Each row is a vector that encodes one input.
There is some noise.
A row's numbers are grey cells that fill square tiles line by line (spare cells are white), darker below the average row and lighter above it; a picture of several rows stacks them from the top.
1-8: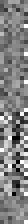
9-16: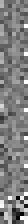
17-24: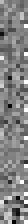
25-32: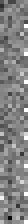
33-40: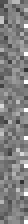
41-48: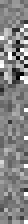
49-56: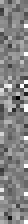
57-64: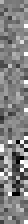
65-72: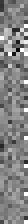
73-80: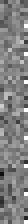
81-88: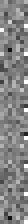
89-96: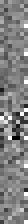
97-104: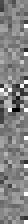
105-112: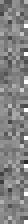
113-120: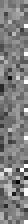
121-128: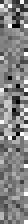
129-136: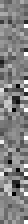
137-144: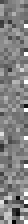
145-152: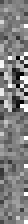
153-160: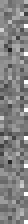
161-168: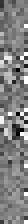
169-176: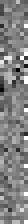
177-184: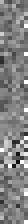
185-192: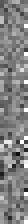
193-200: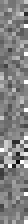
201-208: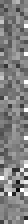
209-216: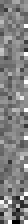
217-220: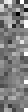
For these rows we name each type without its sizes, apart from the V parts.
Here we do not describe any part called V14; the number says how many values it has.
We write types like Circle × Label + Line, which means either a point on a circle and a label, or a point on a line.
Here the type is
Bool × Bool × Bool × Bool × V14 + Label.
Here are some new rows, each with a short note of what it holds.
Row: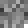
four true/false values and a value of V14
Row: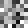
a label
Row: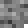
four true/false values and a value of V14
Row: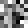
a label
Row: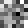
a label
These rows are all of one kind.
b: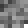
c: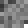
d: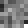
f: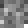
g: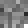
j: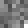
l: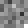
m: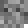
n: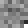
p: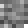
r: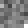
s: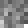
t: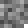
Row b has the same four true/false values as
n and s.
